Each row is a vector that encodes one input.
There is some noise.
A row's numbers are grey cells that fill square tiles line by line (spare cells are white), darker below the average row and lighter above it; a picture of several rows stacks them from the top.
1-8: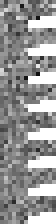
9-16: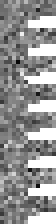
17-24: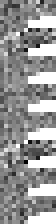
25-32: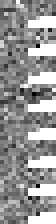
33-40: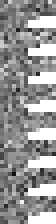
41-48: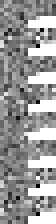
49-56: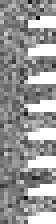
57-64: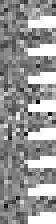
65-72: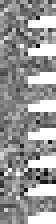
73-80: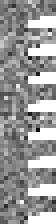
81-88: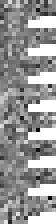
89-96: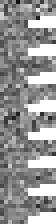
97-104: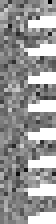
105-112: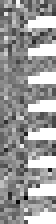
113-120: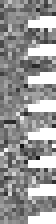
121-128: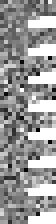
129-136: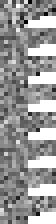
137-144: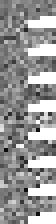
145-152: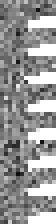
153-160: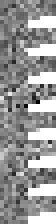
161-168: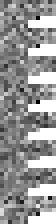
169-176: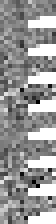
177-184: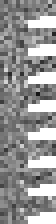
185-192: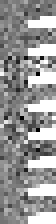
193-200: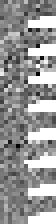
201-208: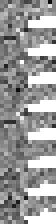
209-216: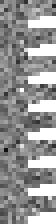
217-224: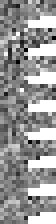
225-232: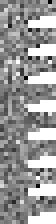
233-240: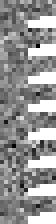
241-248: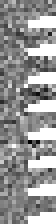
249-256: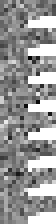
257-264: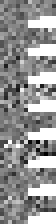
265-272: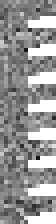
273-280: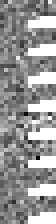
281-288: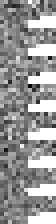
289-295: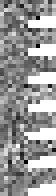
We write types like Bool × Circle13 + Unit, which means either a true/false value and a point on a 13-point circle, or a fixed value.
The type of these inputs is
Bool × (Line10 + Line15).
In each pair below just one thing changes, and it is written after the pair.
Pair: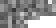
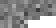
the place on the 10-point line
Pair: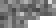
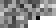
the true/false value
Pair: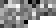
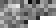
the place on the 10-point line
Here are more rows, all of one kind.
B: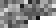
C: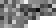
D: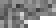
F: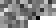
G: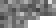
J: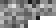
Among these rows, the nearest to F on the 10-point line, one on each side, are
C and D.
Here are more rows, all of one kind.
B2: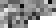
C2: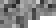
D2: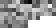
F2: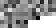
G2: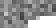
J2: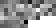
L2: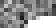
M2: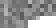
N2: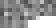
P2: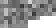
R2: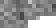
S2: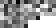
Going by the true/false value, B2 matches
D2, F2, J2 and S2.
